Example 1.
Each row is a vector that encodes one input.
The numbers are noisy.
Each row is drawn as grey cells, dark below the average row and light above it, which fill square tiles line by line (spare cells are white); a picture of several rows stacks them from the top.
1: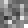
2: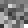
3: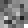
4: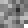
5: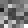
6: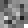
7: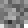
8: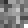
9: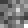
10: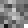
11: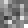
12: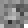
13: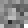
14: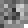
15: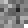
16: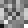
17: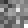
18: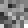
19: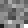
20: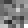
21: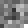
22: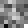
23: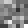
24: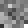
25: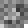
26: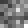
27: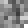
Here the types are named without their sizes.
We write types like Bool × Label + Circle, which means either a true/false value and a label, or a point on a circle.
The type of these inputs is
Bool × Bool × Bool.
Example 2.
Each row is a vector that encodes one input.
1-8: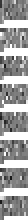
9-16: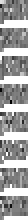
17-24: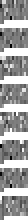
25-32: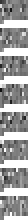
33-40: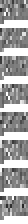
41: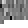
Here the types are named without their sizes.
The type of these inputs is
Bool × Bool × Bool.
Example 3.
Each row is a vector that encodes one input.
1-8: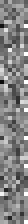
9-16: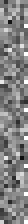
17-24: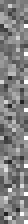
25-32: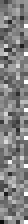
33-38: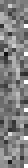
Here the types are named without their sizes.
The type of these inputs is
Bool × Bool × Bool.
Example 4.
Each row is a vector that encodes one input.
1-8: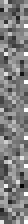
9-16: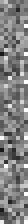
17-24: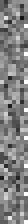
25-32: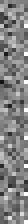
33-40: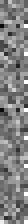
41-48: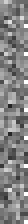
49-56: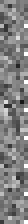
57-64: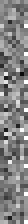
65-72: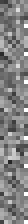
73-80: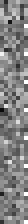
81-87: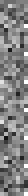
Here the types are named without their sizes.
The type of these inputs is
Bool × Bool × Bool.
